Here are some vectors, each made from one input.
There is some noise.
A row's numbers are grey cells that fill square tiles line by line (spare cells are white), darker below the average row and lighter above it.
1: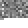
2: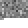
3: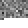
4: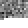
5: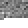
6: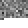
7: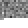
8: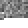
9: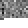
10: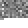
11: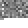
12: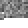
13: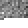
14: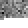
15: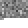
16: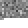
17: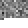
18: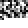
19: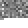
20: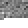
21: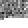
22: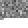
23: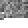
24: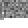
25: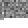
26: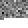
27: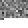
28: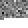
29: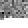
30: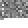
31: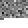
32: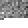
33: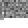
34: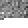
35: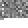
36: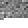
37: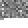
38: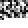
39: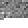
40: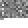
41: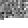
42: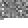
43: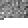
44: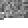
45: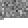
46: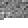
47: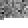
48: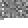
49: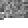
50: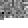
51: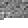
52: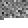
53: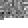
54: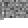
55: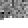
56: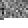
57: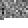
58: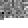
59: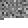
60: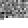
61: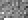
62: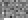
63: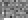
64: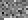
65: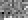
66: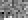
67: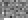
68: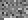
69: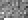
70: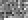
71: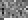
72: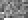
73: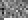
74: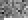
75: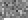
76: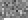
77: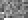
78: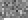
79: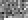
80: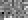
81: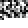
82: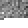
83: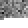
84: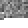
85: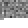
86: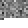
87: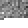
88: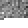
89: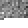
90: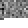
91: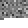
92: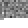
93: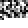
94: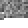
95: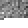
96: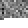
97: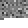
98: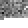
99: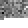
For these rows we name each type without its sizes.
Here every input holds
a list of points on a line.
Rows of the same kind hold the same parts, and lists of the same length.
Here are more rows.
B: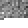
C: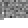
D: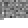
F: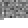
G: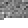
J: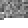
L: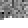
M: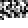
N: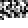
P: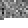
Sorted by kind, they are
B, C, D, F, G, J
L, P
M, N

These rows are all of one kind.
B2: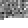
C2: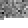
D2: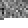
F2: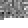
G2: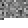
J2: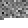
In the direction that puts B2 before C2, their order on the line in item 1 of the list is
B2, F2, C2, J2, G2, D2.
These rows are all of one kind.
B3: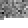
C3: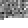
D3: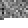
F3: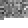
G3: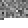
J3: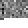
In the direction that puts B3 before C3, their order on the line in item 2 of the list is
B3, D3, G3, C3, J3, F3.
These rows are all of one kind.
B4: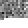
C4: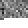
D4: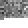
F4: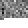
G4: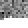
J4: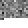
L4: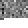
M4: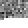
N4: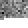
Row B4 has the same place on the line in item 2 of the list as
J4 and L4.
